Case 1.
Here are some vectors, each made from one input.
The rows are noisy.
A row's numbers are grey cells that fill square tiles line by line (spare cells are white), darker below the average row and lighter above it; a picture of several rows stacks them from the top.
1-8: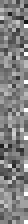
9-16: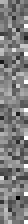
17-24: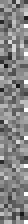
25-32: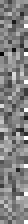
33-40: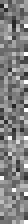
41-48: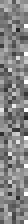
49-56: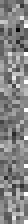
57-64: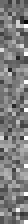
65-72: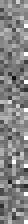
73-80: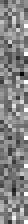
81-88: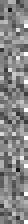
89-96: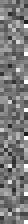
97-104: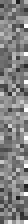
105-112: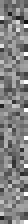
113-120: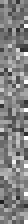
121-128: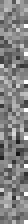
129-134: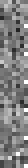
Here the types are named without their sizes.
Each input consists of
a point on a line, together with either a fixed value, or a node of a tree.
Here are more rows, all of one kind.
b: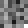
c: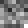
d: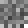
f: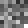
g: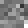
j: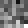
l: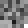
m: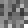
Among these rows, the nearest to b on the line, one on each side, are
j and m.
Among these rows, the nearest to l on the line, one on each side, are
d and g.
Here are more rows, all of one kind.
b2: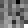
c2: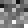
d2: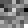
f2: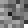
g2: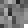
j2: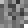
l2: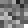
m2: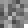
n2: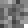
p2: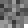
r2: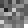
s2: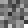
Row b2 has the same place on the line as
j2, m2 and n2.
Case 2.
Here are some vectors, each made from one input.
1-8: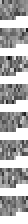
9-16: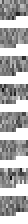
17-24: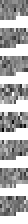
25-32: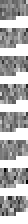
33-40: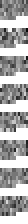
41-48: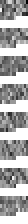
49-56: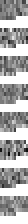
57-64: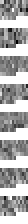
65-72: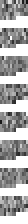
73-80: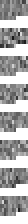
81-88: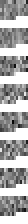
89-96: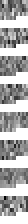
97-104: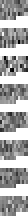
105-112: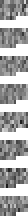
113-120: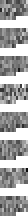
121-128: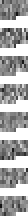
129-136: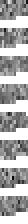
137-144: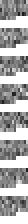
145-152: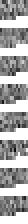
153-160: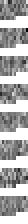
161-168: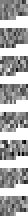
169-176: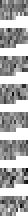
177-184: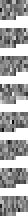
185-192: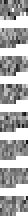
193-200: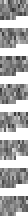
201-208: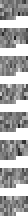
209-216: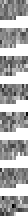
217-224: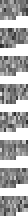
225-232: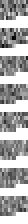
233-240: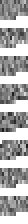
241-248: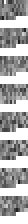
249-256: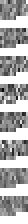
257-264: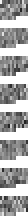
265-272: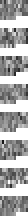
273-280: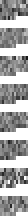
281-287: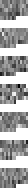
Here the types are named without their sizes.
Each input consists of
a true/false value, together with either a fixed value, or a node of a tree.
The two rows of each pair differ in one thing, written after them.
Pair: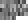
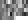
the true/false value
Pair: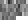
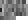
the node of the tree
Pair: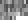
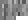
the true/false value
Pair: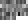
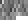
the true/false value
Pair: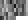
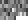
the true/false value
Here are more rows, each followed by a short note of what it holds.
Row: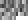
a true/false value
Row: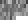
a node of a tree and a true/false value
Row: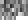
a true/false value
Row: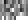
a true/false value
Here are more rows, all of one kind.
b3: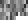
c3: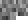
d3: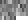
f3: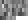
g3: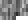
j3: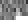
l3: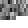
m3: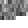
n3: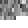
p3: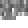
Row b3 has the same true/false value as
d3, j3, n3 and p3.
